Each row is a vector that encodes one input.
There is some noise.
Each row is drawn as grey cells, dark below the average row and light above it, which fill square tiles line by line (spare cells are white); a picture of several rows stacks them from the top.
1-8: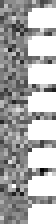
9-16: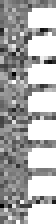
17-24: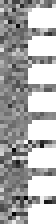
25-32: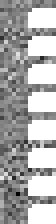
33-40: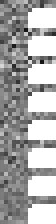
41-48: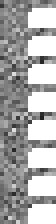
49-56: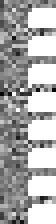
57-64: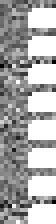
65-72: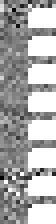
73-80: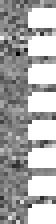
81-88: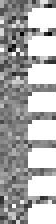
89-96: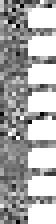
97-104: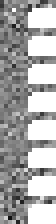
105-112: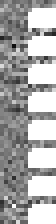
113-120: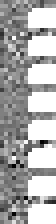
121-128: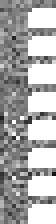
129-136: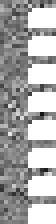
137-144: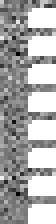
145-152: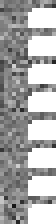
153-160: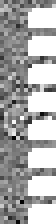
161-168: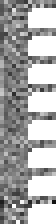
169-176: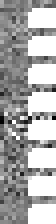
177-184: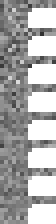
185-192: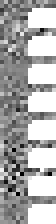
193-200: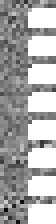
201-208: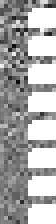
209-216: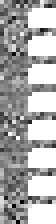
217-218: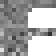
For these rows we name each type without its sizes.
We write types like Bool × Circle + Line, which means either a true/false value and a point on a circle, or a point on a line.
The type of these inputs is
Label + Line.
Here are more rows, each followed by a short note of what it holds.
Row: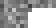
a label
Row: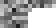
a point on a line
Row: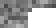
a point on a line
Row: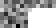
a label
